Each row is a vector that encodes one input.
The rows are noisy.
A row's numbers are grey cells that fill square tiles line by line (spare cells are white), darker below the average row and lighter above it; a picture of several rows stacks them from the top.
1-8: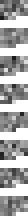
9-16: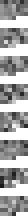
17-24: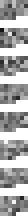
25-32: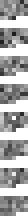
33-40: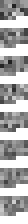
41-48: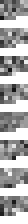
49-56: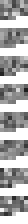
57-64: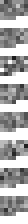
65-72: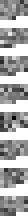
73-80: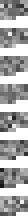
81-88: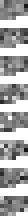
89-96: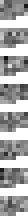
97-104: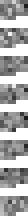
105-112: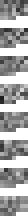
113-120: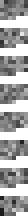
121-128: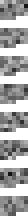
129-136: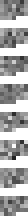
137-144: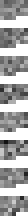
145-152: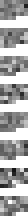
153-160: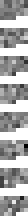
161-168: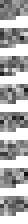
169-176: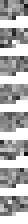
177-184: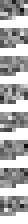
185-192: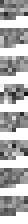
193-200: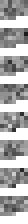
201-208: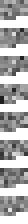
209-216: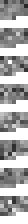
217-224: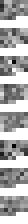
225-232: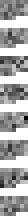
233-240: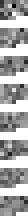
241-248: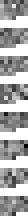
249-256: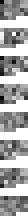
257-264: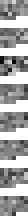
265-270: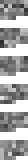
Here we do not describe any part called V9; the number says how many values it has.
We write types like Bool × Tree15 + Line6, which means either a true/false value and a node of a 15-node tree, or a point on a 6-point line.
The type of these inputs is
Line4 × Line4 × V9 + List3(Line7).
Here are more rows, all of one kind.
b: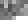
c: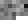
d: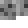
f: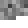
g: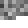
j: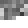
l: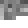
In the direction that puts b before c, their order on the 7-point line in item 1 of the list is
b, g, j, l, f, d, c.
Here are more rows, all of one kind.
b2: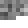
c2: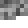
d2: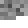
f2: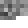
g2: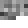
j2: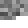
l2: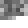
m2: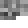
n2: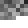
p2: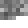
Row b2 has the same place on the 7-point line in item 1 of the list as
d2, l2 and p2.
